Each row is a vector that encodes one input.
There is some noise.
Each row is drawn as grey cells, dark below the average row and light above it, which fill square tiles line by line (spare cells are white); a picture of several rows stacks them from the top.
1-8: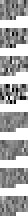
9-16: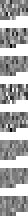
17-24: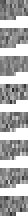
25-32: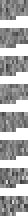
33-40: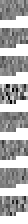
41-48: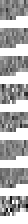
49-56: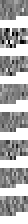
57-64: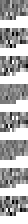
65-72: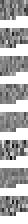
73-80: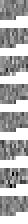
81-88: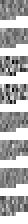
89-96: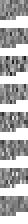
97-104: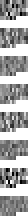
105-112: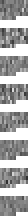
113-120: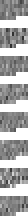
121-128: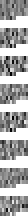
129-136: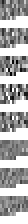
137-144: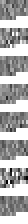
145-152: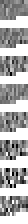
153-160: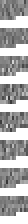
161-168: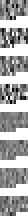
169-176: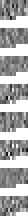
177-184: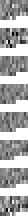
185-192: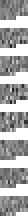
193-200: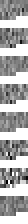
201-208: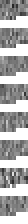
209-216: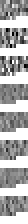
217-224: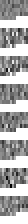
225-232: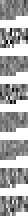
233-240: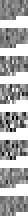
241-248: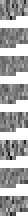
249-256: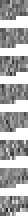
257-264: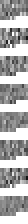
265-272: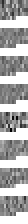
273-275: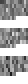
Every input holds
one of 5 labels and a true/false value.
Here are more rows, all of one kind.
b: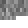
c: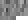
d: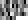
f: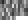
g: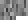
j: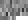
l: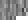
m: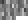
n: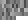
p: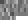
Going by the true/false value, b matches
f, m and p.
